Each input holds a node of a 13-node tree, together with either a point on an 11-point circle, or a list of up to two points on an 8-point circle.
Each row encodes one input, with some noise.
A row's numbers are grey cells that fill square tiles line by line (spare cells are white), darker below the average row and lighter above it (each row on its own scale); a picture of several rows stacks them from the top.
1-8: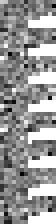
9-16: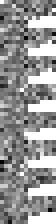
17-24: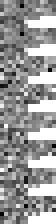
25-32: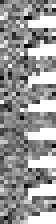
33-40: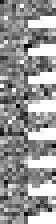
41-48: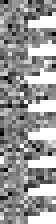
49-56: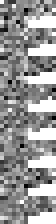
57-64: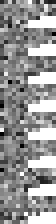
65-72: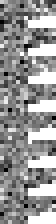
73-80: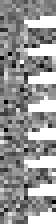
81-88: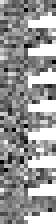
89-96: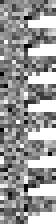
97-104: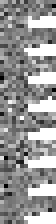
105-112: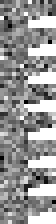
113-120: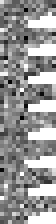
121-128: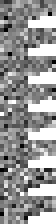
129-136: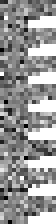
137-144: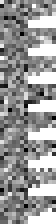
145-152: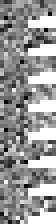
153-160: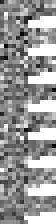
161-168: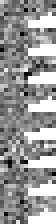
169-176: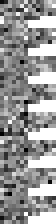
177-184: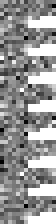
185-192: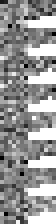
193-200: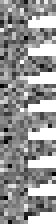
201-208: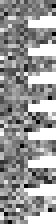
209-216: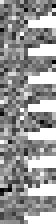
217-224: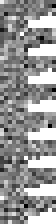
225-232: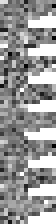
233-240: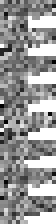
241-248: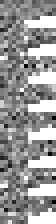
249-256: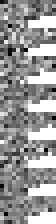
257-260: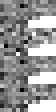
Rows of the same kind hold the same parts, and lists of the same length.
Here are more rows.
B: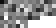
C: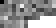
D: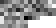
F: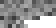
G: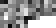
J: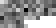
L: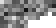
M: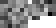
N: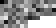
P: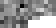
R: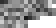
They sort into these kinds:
B, L, M
C, G, N, P
D, R
F, J

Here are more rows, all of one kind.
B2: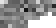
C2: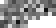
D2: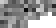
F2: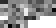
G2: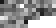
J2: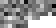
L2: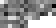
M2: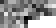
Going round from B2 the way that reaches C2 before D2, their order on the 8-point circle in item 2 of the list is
B2, C2, D2, M2, L2, J2, G2, F2.
